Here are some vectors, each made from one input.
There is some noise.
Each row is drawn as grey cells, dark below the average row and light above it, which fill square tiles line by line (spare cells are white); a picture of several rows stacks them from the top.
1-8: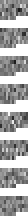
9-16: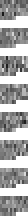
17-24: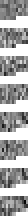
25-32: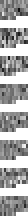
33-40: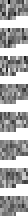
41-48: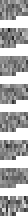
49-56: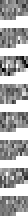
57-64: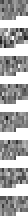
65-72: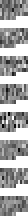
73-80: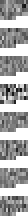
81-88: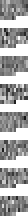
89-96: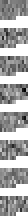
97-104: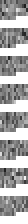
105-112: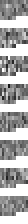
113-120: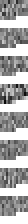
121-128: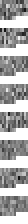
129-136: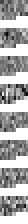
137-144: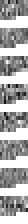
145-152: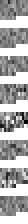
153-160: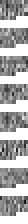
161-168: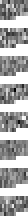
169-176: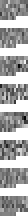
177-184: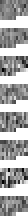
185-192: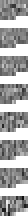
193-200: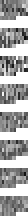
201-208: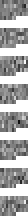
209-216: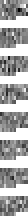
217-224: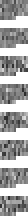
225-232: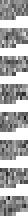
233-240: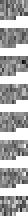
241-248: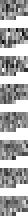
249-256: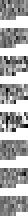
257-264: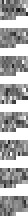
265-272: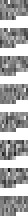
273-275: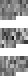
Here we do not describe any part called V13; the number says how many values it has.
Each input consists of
a value of V13, together with either a point on a 6-point circle and a true/false value, or a fixed value.
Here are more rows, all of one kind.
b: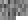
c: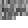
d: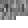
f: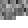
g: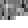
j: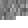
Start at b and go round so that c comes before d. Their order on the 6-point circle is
b, c, g, d, j, f.
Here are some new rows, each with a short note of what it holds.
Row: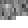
a point on a 6-point circle, a true/false value and a value of V13
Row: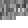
a point on a 6-point circle, a true/false value and a value of V13
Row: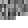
a point on a 6-point circle, a true/false value and a value of V13
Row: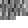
a point on a 6-point circle, a true/false value and a value of V13
